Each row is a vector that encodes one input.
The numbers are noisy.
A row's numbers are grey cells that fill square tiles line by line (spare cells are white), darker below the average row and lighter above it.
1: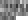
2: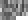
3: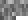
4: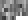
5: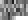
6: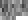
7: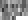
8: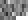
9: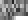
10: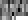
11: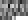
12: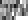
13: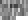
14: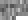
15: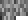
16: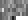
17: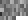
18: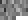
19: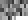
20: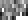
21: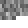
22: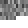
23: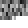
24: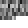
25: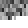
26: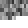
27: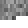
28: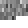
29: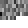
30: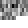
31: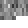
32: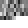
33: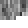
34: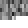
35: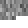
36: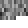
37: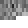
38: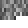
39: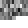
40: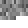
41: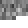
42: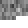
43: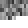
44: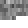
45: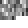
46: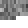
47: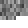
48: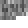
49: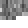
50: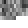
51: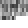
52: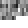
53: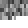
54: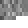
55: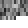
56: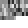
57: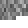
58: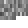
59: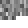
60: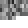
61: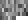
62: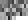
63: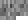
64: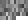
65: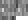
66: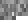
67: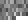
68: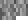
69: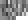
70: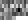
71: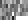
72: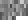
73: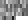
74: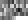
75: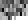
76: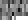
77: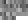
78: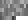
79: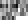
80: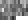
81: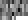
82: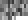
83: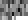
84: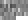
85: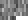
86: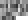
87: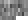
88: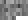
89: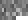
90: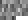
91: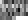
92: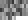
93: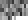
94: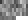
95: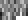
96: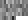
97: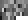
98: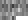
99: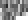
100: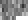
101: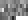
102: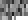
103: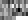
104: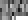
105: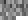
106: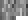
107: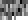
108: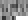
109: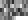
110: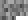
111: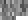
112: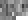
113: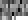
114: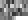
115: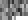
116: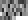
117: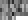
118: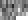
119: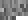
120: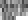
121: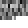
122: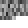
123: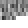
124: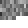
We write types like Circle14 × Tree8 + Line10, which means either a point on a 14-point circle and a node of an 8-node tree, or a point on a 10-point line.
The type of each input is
Label5 + Label9 × Label9.
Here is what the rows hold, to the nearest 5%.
About 30% of them hold one of 5 labels. The rest hold two labels (each one of 9).
